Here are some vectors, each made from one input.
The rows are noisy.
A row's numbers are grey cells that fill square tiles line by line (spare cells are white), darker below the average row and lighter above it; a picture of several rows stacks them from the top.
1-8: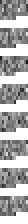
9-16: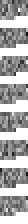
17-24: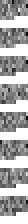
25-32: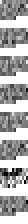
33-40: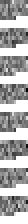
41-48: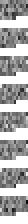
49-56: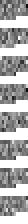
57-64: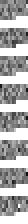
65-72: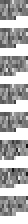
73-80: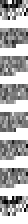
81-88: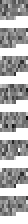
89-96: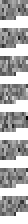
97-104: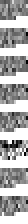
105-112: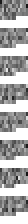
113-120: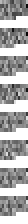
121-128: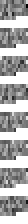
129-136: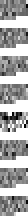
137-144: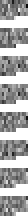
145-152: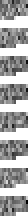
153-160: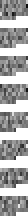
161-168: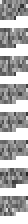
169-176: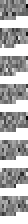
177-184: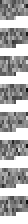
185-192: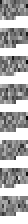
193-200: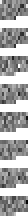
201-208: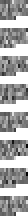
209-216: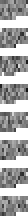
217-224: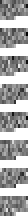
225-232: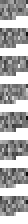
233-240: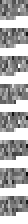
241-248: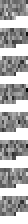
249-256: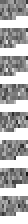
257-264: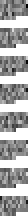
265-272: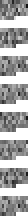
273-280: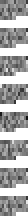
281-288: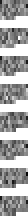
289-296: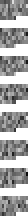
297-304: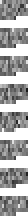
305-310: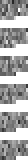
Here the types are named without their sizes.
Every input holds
a list of points on a line.
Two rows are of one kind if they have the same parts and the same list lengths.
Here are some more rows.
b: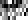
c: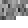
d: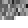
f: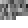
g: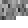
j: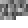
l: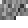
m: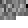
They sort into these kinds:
b
c, g, l
d, f, j, m

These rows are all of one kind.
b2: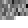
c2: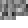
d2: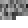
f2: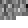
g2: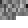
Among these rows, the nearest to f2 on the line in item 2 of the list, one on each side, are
b2 and c2.
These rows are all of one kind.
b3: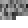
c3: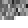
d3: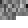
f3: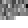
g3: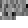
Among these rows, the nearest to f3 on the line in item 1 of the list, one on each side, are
c3 and d3.
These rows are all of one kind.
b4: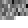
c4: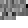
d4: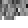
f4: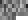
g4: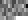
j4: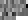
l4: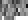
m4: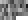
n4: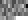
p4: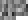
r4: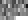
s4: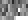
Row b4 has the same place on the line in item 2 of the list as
c4, g4, j4 and n4.
